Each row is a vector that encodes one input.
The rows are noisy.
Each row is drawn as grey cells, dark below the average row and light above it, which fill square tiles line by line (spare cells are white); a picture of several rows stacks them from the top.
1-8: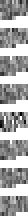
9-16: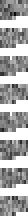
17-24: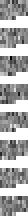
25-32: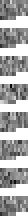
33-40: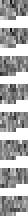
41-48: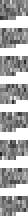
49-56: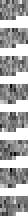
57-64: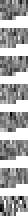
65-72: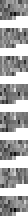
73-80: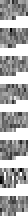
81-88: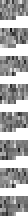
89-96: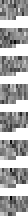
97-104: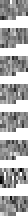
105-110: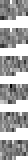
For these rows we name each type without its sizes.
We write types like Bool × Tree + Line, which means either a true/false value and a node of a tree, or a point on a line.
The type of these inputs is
Bool × Bool × Bool × Bool + Unit.
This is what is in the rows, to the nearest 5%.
About 5% of them hold a fixed value. The rest hold four true/false values.
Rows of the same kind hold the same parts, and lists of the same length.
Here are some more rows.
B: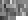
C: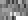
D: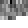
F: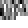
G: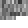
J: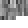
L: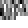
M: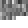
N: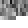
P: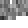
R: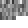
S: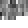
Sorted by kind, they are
B, C, D, G, J, M, N, P, R, S
F, L

